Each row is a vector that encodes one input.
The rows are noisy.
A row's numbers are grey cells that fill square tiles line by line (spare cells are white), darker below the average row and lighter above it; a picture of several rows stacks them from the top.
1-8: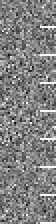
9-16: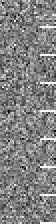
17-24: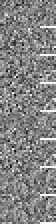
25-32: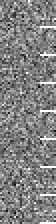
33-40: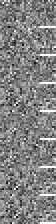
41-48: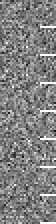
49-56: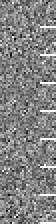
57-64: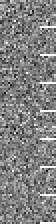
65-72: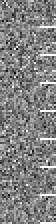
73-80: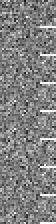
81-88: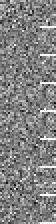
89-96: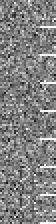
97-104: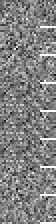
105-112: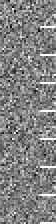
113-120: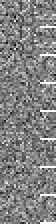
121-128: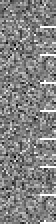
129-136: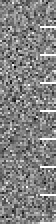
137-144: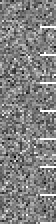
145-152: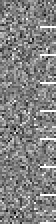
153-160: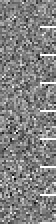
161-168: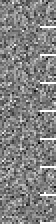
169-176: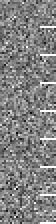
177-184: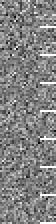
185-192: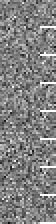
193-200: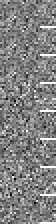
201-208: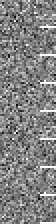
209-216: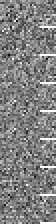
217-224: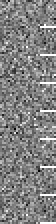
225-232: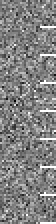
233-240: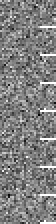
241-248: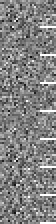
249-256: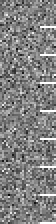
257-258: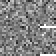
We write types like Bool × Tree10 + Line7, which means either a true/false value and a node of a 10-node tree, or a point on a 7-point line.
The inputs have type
Circle20.
